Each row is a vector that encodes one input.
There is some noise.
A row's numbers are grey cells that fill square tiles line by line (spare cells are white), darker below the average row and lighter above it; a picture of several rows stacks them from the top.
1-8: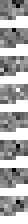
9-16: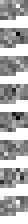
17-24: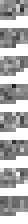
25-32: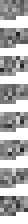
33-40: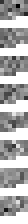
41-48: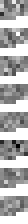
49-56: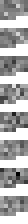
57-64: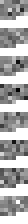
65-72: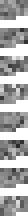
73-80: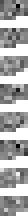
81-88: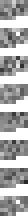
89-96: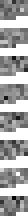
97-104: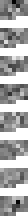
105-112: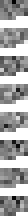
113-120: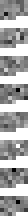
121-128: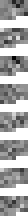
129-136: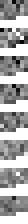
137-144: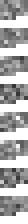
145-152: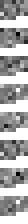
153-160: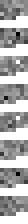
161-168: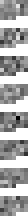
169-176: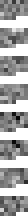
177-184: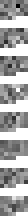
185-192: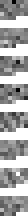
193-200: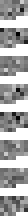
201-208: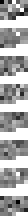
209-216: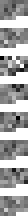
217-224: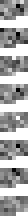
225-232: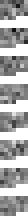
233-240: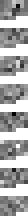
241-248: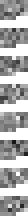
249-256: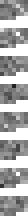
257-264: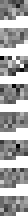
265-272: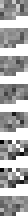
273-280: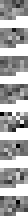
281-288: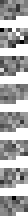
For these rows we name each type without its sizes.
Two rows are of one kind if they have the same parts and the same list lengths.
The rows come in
2 kinds.
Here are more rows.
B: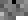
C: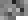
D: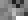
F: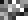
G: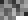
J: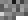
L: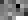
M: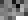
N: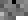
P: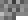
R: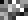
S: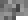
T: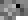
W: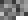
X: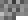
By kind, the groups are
B, C, D, G, J, L, M, N, P, S, T, W, X
F, R

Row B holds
a label and four true/false values.
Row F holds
a fixed value.
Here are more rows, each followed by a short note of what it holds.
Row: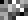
a fixed value
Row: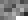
a label and four true/false values
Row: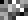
a fixed value
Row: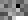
a label and four true/false values
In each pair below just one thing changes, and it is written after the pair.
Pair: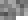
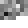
the label
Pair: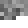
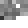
one of the four true/false values
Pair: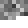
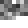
the label
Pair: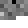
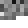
the label
